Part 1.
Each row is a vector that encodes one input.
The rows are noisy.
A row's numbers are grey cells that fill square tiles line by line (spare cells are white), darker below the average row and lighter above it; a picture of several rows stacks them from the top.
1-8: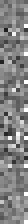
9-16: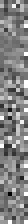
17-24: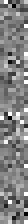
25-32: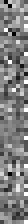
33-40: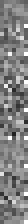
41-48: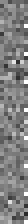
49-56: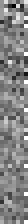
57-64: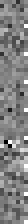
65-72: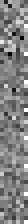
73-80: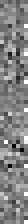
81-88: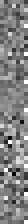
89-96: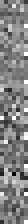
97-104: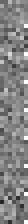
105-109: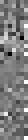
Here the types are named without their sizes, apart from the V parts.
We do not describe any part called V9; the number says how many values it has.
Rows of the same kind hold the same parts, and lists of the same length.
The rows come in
2 kinds.
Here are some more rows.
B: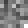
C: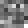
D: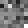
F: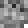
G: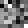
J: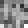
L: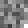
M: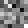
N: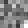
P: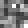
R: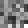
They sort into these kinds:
B, C, D, F, G, J, L, M, N, P
R

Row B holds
a true/false value and a value of V9.
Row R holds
a point on each of two lines and a true/false value.
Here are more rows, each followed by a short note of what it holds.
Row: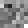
a point on each of two lines and a true/false value
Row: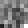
a point on each of two lines and a true/false value
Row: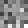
a true/false value and a value of V9
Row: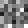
a point on each of two lines and a true/false value
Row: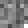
a true/false value and a value of V9
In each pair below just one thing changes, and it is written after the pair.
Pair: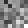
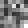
the value of V9
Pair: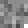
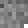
the true/false value
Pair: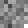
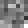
the true/false value
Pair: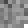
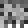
the true/false value
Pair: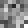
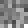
the true/false value
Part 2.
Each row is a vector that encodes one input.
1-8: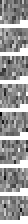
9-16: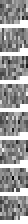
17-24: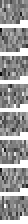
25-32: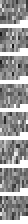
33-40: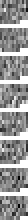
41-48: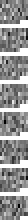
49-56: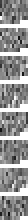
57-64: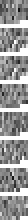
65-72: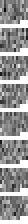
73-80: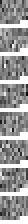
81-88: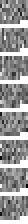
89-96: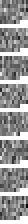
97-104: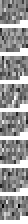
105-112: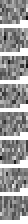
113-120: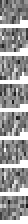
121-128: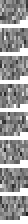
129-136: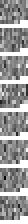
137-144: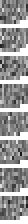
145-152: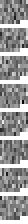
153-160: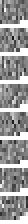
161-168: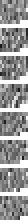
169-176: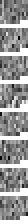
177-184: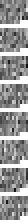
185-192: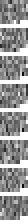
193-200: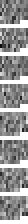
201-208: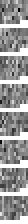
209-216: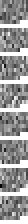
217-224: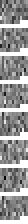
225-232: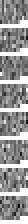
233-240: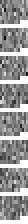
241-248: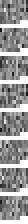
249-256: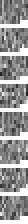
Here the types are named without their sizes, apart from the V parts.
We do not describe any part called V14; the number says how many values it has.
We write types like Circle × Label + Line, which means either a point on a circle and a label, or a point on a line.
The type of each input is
Bool × (Line + V14).
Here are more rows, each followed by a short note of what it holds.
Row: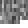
a true/false value and a value of V14
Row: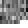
a point on a line and a true/false value
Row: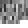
a true/false value and a value of V14
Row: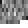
a true/false value and a value of V14
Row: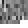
a point on a line and a true/false value
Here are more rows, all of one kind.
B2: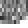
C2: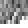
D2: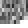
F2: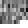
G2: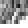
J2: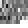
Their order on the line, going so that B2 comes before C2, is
F2, D2, B2, J2, C2, G2.
